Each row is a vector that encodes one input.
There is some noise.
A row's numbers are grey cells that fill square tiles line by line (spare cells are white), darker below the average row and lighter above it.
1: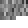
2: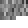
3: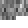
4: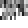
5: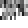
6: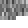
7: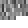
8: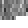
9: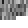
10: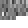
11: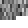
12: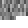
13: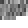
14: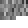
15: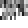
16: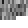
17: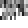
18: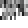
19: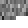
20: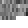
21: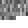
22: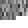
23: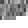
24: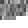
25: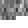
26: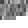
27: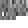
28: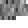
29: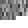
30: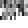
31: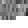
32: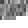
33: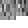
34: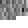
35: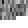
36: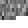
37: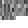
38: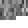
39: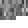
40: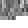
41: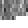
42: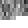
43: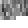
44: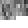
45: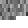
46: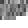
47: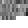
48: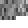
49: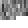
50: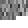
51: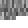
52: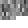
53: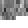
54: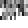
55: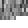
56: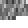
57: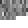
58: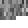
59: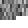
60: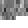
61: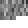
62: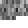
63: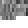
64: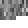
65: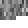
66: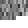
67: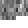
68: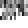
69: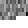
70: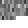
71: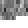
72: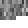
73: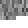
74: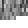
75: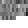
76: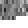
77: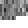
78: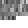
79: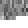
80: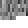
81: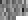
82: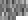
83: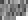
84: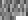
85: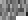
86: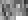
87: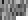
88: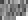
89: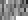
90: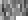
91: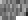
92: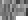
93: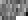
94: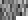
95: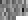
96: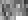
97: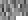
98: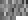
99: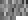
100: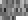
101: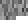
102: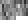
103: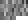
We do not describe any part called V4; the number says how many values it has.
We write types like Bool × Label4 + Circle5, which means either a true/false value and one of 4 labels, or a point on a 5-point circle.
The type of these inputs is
List2(Bool × V4).
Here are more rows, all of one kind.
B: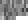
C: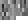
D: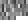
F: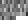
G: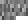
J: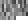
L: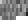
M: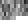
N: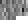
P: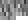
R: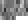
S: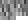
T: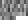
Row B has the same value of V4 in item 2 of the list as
L and R.
